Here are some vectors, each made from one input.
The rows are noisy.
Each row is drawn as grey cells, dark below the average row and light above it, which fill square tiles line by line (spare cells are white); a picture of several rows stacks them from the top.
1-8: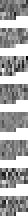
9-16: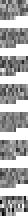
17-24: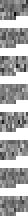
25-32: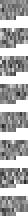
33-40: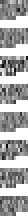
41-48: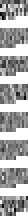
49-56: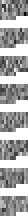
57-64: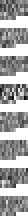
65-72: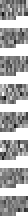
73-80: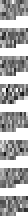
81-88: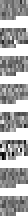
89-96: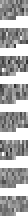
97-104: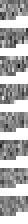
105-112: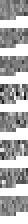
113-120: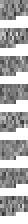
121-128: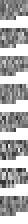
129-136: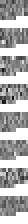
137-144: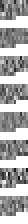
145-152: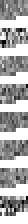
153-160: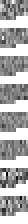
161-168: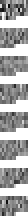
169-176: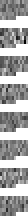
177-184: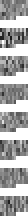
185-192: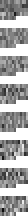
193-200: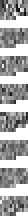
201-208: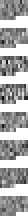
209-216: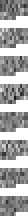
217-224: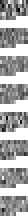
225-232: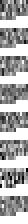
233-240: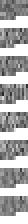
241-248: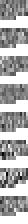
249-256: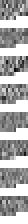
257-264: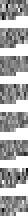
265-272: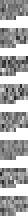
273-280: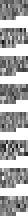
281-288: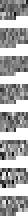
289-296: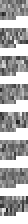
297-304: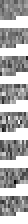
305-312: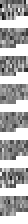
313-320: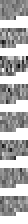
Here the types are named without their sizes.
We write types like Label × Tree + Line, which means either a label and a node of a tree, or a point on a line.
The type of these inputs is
Label × Tree.
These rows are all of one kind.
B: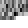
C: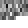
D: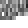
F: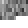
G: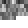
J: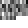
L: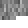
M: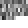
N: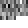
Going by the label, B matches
D, J and N.
